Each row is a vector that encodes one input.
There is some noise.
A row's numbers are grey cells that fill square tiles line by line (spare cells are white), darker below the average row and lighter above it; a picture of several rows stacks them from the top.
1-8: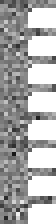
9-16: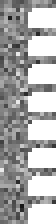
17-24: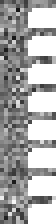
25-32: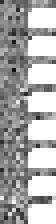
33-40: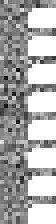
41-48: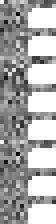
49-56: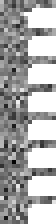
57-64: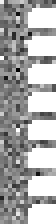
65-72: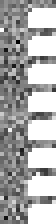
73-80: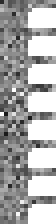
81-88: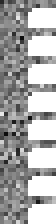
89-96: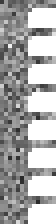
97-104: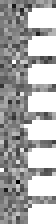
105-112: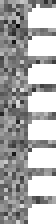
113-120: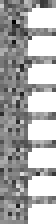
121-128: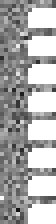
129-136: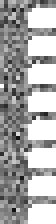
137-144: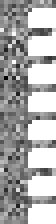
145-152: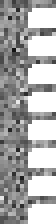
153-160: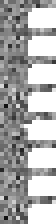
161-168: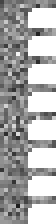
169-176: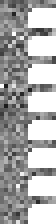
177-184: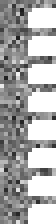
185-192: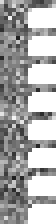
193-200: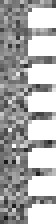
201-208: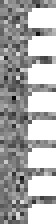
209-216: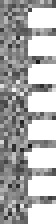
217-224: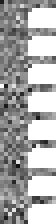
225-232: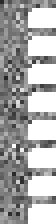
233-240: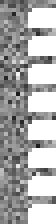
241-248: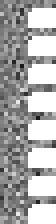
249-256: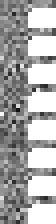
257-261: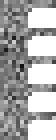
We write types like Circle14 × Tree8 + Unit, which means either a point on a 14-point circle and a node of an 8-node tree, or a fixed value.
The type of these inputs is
(Bool × Bool × Bool × Bool × Line4 × Line5 + Label11) × Label6.
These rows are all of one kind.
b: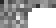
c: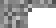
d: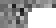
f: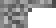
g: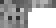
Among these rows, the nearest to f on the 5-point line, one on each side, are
c and g.
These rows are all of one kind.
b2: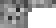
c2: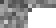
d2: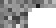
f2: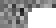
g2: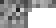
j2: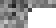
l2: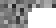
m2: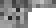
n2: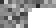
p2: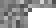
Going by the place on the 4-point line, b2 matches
c2 and j2.
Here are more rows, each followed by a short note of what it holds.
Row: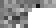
one of 6 labels, a point on a 4-point line, a point on a 5-point line and four true/false values
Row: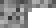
one of 6 labels, a point on a 4-point line, a point on a 5-point line and four true/false values
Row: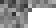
one of 6 labels, a point on a 4-point line, a point on a 5-point line and four true/false values
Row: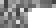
one of 6 labels and one of 11 labels
